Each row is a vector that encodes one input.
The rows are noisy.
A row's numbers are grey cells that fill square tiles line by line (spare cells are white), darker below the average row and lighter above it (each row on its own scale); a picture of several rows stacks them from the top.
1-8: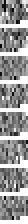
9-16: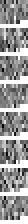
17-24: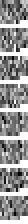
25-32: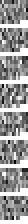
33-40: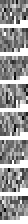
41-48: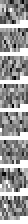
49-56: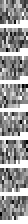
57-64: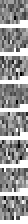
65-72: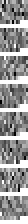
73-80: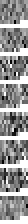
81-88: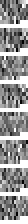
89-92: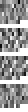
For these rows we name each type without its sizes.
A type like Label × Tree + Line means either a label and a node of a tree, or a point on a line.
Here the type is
Bool × Bool × Bool × Circle × Line.
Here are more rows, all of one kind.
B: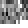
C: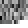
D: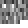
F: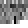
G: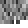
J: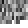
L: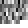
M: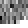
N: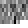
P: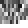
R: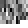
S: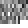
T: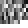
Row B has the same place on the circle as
C, F, M and N.
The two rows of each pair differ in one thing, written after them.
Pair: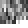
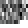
the place on the line
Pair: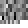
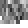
the place on the circle
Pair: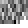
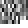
the place on the circle
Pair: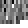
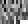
the place on the circle
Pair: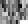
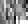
one of the three true/false values
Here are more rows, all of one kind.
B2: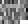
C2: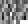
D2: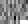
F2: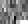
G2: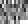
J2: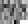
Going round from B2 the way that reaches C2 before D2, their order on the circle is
B2, C2, D2, G2, F2, J2.
